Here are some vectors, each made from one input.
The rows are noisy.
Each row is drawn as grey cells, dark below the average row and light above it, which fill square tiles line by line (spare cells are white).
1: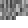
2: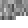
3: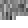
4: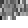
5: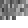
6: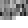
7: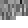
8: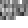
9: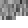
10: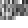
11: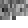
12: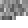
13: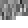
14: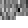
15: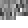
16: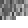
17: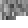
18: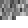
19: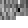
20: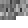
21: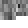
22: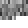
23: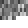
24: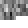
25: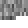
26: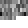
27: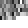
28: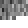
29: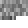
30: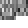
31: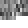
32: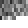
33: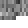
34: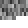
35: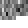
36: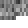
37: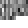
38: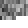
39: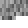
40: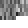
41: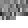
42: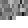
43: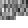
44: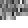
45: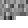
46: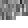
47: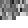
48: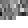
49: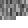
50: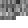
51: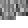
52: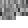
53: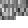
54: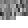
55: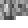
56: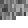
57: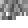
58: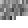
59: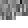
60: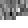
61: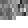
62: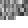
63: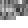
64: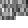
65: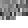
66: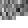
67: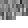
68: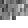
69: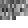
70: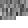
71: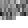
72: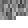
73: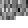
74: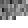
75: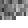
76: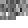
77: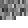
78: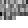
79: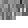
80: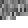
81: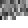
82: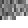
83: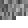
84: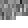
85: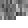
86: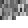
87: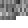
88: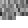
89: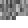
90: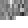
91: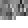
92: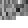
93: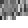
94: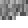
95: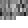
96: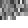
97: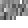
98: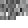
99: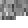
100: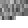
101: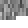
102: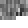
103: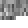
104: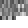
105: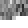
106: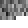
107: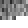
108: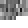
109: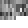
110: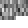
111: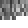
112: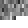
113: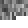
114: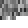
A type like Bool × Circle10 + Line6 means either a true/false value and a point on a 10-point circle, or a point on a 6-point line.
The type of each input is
Line7 × Tree8 × (Tree8 + Unit).
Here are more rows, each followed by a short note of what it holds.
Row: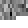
a point on a 7-point line and a node of each of two 8-node trees
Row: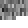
a point on a 7-point line and a node of each of two 8-node trees
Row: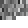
a point on a 7-point line and a node of each of two 8-node trees
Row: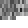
a point on a 7-point line and a node of each of two 8-node trees
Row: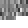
a point on a 7-point line and a node of an 8-node tree
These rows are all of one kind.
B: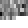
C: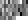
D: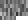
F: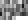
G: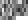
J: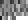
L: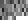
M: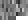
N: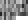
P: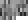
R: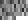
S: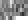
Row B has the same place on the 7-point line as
F, N and P.
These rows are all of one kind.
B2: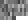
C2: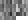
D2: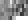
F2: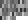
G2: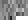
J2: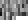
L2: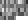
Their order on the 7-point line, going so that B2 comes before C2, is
F2, B2, C2, G2, D2, J2, L2.
